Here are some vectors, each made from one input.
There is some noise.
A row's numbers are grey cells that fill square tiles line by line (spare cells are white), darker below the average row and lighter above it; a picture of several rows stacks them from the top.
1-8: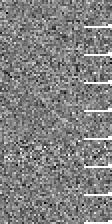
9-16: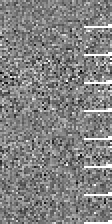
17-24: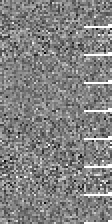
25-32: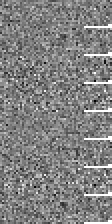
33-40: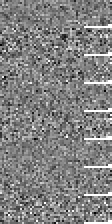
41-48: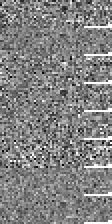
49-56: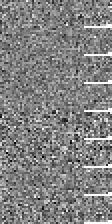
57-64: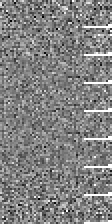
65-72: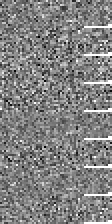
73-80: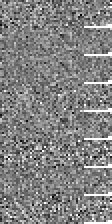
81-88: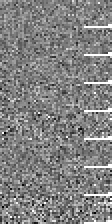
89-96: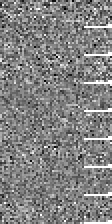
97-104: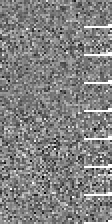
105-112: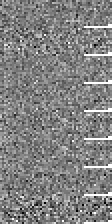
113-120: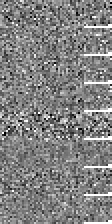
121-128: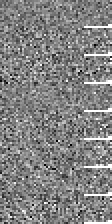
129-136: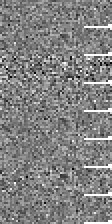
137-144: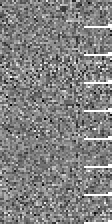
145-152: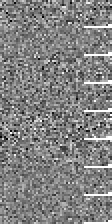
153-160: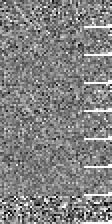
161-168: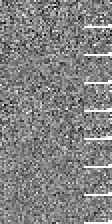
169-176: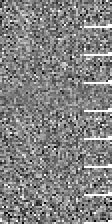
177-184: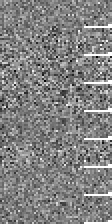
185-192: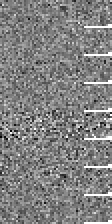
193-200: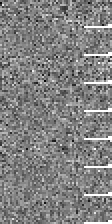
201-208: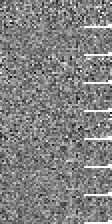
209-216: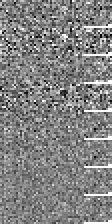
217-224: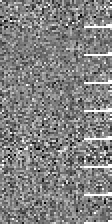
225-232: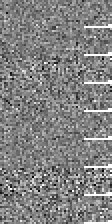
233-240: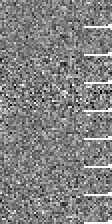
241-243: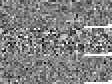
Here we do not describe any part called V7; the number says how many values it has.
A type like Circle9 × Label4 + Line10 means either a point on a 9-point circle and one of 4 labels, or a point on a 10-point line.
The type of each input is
Bool × Line6 + Line10 + (Tree9 + Unit) × V7.
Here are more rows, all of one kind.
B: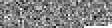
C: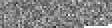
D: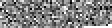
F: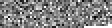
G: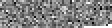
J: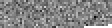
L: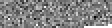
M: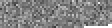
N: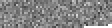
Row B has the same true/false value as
F, J and L.
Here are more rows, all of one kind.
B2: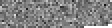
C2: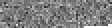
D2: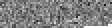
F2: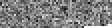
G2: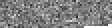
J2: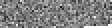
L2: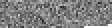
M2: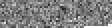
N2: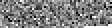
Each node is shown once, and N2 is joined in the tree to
B2, C2, F2 and G2.
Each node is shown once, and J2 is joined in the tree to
C2.
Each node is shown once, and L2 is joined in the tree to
B2.
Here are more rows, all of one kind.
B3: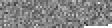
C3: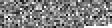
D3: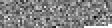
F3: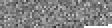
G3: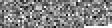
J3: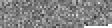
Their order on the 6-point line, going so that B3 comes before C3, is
G3, J3, B3, F3, D3, C3.
